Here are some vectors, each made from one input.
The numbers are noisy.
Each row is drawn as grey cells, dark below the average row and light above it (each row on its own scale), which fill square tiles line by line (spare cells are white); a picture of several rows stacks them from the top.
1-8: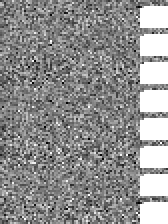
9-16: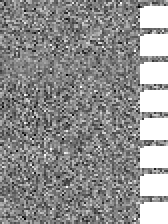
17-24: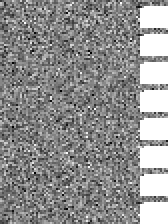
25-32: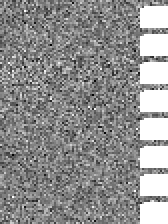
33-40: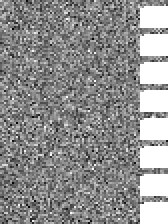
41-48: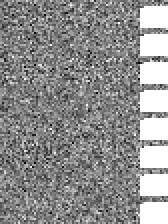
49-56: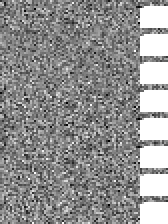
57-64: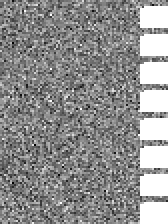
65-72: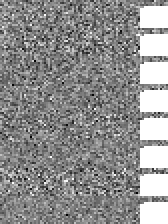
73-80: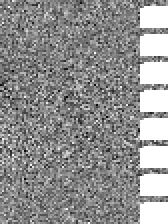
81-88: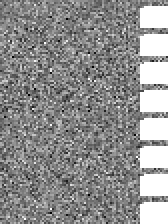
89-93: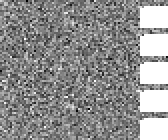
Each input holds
either a point on a 5-point line, or a node of an 8-node tree and a true/false value.
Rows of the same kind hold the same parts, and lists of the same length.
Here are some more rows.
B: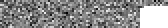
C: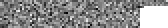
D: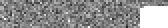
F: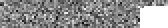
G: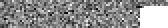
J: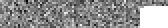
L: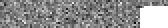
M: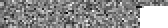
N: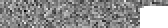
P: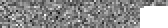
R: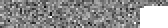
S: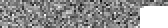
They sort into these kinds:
B, C, G, L, M
D, F, J, N, P, R, S

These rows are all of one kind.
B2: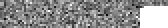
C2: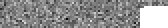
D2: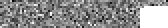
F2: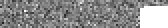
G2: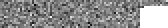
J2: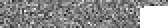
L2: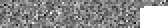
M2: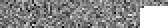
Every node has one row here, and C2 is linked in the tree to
J2 and M2.
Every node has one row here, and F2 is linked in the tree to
B2 and J2.
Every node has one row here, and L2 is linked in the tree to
G2.
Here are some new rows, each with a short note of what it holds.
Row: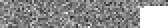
a point on a 5-point line
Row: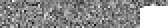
a point on a 5-point line
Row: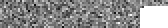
a node of an 8-node tree and a true/false value
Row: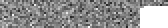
a point on a 5-point line
